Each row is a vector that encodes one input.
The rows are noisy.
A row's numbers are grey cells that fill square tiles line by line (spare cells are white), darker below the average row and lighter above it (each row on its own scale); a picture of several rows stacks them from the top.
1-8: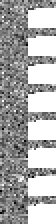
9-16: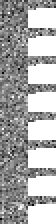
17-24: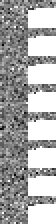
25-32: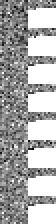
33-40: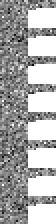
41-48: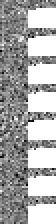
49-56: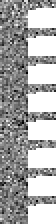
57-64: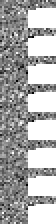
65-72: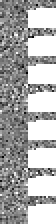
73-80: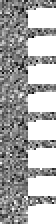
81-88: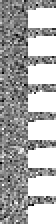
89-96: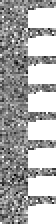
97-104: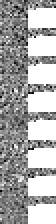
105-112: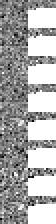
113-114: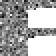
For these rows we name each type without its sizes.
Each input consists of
either a label and a node of a tree, or three true/false values.
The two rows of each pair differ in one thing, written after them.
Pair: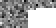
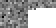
the node of the tree
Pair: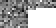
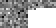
the node of the tree
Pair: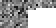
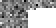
the node of the tree
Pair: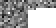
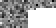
the node of the tree
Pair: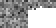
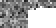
the node of the tree
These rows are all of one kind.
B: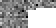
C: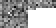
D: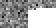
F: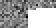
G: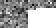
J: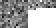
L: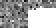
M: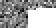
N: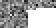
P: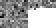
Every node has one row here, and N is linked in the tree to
B, C and F.
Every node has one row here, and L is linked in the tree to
D and P.
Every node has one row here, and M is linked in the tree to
F.
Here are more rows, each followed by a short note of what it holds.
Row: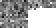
a label and a node of a tree
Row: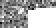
three true/false values
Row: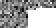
a label and a node of a tree
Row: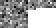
a label and a node of a tree
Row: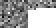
a label and a node of a tree
